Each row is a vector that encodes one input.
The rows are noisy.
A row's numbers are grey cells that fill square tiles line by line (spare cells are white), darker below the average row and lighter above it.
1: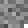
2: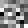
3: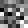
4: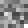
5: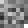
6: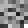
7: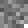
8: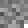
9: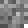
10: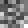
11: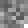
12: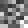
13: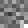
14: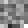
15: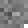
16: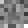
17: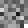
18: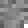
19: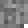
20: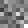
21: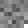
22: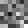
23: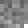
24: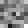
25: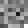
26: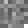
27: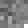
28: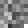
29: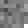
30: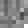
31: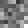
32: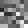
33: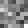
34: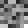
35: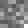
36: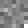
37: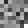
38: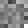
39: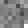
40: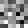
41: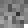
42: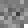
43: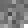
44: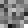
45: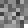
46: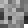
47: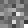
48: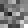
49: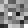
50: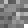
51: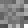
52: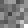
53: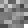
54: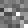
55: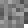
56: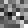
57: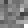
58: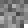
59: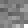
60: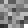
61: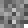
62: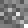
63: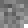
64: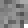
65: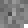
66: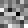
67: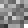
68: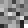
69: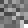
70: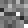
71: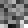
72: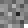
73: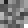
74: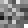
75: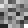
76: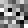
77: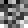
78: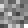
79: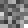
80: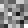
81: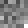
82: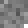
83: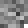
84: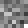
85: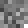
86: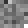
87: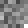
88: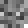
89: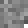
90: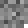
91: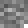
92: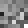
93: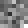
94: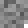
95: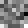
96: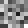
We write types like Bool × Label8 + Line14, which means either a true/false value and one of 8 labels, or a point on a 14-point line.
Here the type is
(Bool × Bool × Bool × Bool + Label6) × Label6.
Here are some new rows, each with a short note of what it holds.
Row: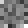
two labels (each one of 6)
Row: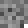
one of 6 labels and four true/false values
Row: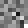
one of 6 labels and four true/false values
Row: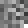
two labels (each one of 6)
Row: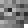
two labels (each one of 6)
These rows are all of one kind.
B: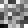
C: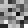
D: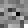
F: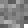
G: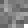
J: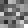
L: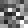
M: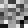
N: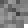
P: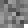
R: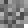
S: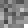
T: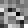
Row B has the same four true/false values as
J, N and T.
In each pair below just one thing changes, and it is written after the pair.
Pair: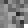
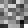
one of the four true/false values
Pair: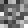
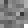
one of the four true/false values
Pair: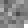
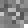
one of the four true/false values
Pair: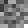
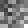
the label
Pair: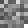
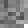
the label
